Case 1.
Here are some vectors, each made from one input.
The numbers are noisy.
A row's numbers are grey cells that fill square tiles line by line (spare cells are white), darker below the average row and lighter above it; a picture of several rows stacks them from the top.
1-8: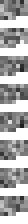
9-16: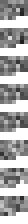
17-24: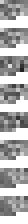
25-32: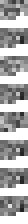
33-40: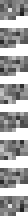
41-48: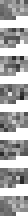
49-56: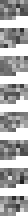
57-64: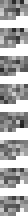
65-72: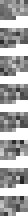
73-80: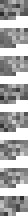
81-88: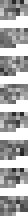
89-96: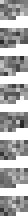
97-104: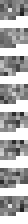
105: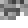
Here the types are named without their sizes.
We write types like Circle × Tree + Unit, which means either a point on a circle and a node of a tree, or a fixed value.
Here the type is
Line.
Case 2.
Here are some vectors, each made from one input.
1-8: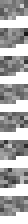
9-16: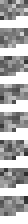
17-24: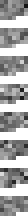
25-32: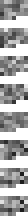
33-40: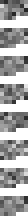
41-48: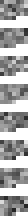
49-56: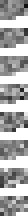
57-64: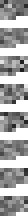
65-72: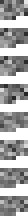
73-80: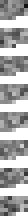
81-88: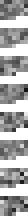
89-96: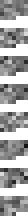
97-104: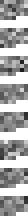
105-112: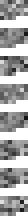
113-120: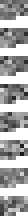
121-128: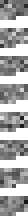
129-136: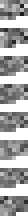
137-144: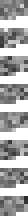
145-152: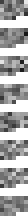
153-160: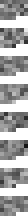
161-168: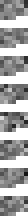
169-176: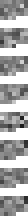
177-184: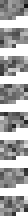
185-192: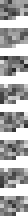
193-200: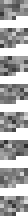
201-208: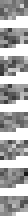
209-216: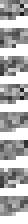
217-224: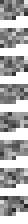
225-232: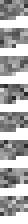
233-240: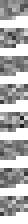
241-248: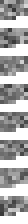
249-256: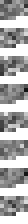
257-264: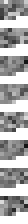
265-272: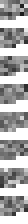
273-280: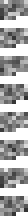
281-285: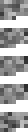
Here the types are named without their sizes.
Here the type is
Tree.
